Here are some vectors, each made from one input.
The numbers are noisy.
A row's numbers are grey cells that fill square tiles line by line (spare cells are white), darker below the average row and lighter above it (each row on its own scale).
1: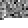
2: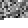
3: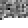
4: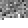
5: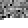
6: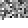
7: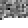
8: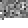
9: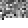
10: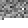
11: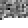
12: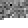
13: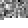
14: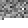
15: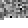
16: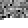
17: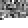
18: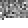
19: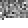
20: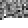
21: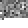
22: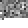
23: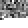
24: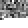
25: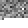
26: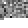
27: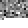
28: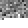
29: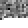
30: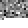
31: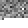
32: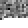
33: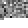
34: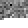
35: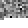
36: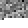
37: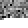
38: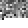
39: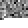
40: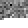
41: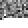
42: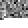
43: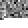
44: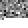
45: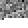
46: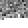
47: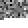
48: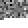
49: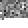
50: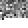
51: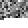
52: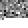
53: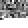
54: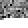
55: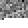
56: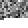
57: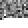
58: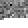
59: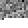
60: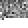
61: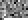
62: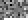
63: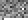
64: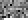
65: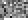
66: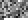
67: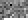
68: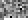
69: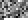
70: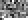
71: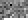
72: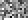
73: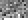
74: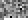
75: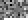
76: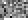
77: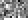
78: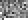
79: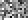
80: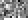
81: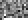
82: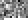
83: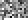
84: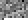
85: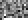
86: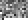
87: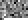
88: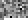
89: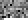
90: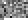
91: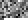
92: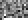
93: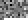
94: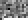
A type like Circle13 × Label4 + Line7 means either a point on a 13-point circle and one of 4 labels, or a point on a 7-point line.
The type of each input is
Bool × Bool × Bool + Line11.
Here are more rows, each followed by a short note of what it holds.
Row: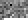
three true/false values
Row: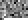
three true/false values
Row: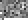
a point on an 11-point line
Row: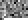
three true/false values
